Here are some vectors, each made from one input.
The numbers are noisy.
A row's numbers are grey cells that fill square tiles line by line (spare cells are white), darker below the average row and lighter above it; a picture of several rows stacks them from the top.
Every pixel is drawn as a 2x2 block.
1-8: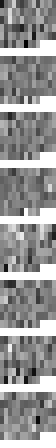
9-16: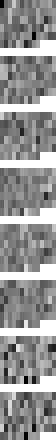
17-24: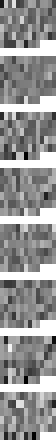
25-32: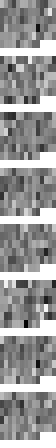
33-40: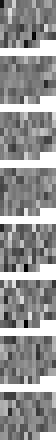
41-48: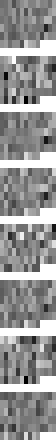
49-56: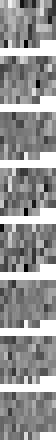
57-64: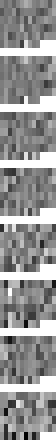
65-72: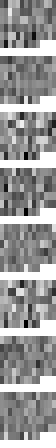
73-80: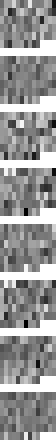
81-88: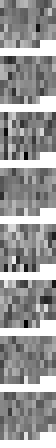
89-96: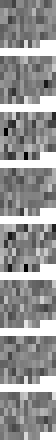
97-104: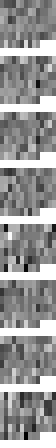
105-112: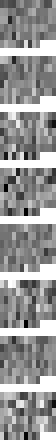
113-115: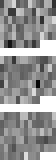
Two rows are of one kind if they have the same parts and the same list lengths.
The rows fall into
2 kinds.
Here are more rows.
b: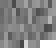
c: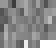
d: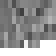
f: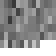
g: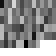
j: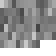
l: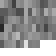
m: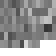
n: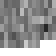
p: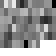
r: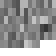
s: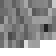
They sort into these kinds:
b, c, d, f, j, l, m, n, r, s
g, p

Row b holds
a node of a 12-node tree.
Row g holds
a point on each of two 6-point circles.
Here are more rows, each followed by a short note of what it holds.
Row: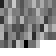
a point on each of two 6-point circles
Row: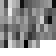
a point on each of two 6-point circles
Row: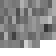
a node of a 12-node tree
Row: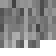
a node of a 12-node tree
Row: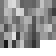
a point on each of two 6-point circles
